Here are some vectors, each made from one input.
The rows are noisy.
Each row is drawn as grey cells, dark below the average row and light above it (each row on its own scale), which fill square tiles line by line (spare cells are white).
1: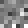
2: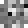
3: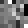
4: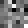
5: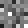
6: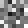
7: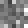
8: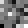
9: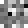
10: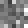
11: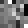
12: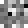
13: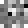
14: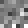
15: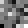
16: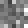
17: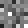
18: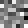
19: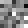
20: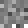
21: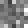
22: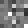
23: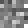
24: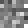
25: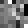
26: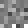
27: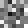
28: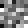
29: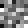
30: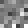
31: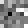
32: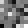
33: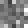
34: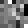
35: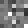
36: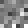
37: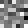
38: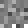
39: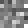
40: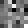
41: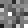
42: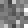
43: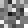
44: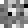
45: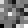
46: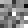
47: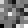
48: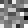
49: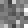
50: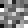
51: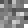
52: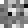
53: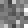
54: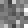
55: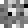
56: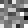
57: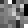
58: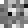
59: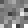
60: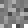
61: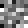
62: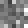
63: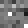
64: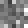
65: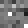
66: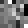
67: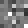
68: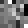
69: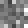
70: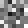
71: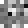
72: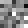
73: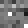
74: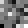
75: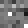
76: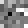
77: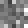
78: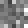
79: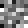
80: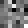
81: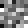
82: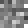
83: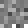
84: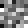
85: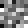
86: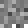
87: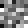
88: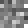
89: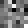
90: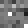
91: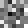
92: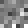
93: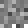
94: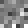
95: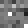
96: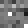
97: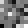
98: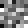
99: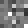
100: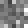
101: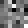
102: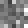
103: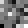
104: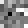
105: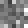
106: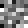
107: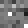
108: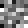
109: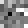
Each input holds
four true/false values.
